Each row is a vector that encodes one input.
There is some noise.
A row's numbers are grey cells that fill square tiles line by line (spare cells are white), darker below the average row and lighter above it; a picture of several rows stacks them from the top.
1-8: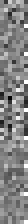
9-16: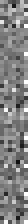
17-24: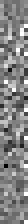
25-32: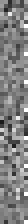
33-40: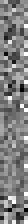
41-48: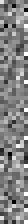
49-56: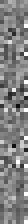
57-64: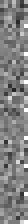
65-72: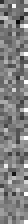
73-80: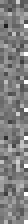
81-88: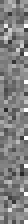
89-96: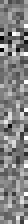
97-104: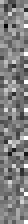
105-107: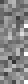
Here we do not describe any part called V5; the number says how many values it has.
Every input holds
a list of up to two items, each a true/false value and a value of V5.
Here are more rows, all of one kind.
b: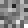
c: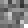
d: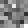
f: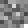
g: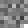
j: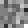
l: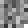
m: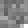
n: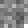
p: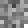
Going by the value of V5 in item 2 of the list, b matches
g, j and n.
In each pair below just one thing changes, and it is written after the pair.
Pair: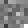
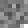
the value of V5 in item 1 of the list
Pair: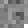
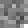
the true/false value in item 1 of the list
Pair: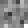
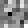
the true/false value in item 2 of the list
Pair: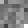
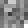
the true/false value in item 1 of the list
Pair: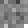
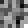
the value of V5 in item 1 of the list
